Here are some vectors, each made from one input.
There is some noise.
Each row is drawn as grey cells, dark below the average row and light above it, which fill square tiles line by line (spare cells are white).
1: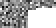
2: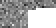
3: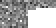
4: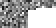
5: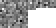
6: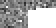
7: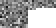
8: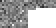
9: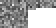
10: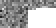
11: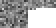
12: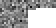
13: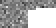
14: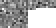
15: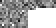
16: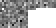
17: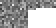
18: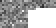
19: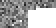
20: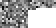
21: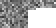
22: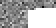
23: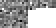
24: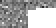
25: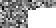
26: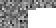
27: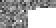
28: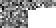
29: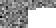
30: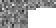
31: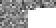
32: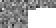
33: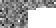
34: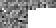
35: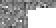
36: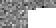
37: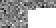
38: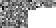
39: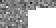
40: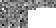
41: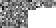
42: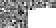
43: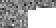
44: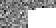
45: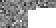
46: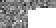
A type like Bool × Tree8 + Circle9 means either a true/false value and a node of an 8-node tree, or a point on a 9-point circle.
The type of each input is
List2(Line6).
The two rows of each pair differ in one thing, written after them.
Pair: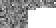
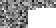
the place on the 6-point line in item 1 of the list
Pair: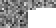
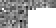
the place on the 6-point line in item 2 of the list
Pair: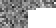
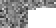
the place on the 6-point line in item 2 of the list
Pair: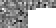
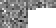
the place on the 6-point line in item 2 of the list
